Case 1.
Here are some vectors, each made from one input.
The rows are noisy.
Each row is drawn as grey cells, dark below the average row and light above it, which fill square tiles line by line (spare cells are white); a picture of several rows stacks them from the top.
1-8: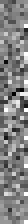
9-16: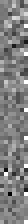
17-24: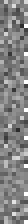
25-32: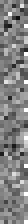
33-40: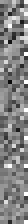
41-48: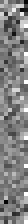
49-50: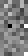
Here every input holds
a point on a 9-point line.
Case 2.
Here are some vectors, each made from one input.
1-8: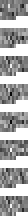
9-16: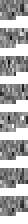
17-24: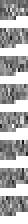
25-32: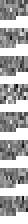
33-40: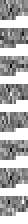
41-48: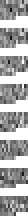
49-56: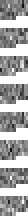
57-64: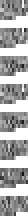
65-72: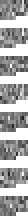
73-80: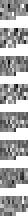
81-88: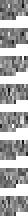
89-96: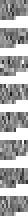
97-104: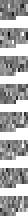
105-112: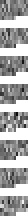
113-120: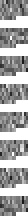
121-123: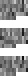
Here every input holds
either a fixed value, or five true/false values.
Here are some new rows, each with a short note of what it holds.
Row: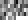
a fixed value
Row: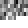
a fixed value
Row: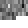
five true/false values
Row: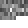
five true/false values
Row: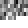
a fixed value
